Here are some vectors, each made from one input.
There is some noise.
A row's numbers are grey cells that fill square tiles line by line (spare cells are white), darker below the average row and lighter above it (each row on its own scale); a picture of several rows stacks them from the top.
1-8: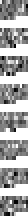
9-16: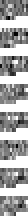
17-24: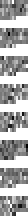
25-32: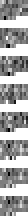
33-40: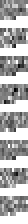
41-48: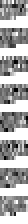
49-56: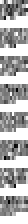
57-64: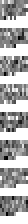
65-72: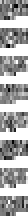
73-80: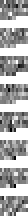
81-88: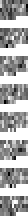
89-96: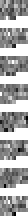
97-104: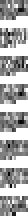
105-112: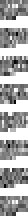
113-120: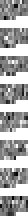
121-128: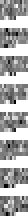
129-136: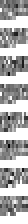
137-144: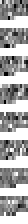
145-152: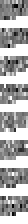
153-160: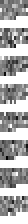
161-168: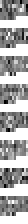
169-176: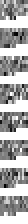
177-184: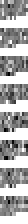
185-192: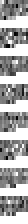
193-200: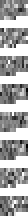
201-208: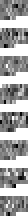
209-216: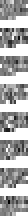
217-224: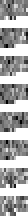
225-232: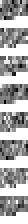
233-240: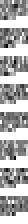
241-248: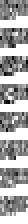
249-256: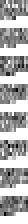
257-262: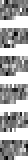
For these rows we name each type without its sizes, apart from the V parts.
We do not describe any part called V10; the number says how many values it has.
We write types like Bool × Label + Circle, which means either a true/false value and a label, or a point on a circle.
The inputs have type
List(Line) × V10.
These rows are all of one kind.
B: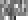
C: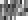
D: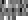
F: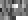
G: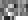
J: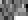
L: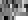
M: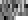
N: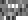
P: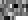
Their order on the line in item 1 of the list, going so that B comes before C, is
N, G, F, L, P, J, M, D, B, C.
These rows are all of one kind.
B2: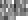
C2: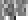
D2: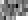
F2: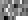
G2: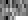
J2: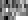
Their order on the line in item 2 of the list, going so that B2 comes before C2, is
B2, F2, J2, D2, C2, G2.
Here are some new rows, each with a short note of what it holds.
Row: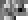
a value of V10, together with a list of two items
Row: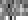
a value of V10, together with the empty list
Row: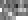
a value of V10, together with the empty list
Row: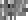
a value of V10, together with a list of two items
